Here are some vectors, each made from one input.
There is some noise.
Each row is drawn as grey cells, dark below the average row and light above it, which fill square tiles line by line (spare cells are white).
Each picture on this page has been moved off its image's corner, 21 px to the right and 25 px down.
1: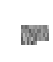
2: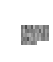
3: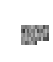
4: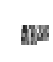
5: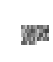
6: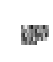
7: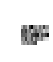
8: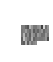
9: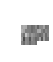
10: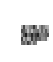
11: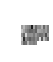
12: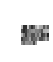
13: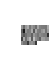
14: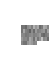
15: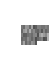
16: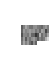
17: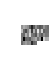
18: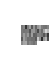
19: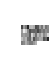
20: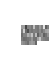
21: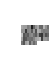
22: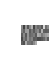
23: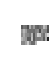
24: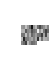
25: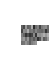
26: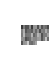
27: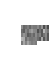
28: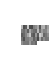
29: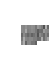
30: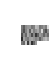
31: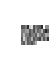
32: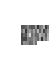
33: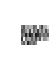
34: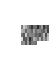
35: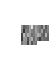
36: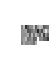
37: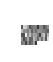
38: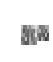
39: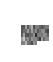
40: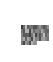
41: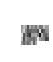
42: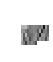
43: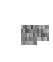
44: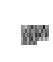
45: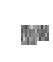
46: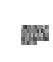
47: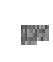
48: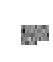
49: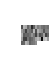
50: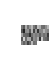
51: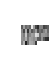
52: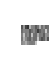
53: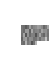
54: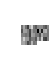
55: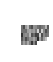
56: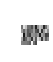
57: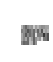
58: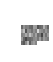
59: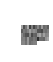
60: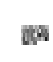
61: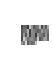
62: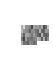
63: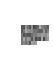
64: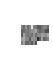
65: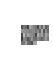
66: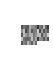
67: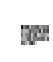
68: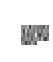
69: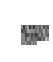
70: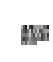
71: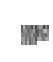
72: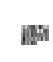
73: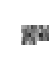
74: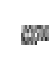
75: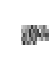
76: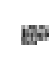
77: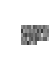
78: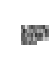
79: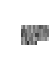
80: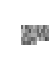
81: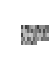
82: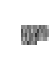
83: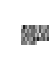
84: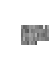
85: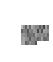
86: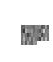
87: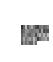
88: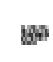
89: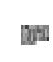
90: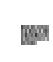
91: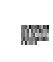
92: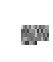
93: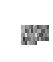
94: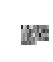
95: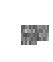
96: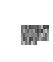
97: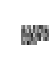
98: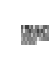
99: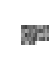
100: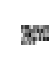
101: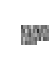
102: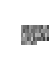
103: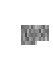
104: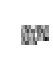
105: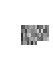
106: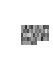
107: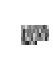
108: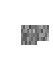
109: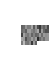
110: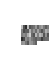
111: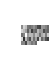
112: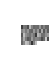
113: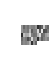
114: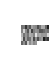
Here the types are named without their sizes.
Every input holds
a point on a line, together with either a point on a line, or three true/false values.
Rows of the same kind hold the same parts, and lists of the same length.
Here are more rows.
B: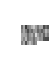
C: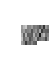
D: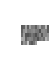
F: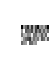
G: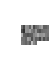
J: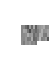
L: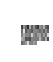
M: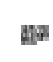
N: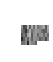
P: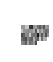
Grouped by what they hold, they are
B, F, J, L, M, N
C, D, G, P

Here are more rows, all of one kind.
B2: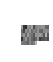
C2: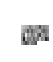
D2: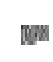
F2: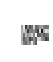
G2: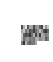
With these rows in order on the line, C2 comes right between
F2 and G2.
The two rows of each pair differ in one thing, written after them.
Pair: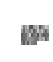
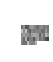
one of the three true/false values
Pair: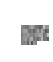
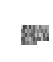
the place on the line
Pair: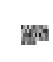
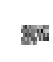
the place on the line
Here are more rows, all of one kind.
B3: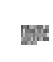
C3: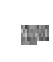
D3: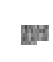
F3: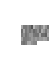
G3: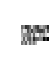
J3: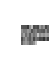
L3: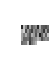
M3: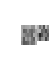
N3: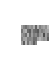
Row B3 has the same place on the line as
F3 and N3.
